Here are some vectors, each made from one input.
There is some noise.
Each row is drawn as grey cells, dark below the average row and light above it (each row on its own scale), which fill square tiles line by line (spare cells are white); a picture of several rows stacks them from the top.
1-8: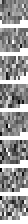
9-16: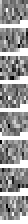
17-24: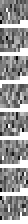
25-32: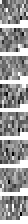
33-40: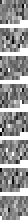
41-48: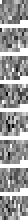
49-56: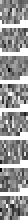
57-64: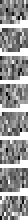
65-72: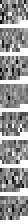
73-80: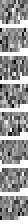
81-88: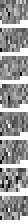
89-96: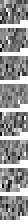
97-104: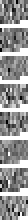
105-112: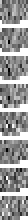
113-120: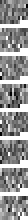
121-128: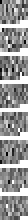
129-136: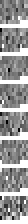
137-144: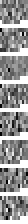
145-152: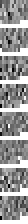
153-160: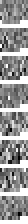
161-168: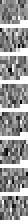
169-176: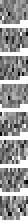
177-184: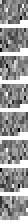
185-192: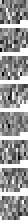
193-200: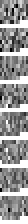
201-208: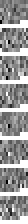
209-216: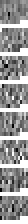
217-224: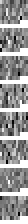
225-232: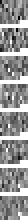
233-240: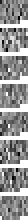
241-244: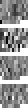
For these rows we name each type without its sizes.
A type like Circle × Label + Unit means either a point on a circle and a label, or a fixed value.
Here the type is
Bool × Circle + Unit.
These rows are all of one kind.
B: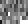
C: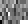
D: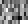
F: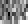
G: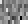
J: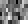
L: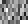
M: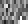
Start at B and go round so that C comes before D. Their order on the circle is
B, C, J, D, L, G, F, M.
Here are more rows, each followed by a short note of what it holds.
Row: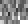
a point on a circle and a true/false value
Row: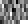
a fixed value
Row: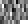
a fixed value
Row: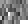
a point on a circle and a true/false value
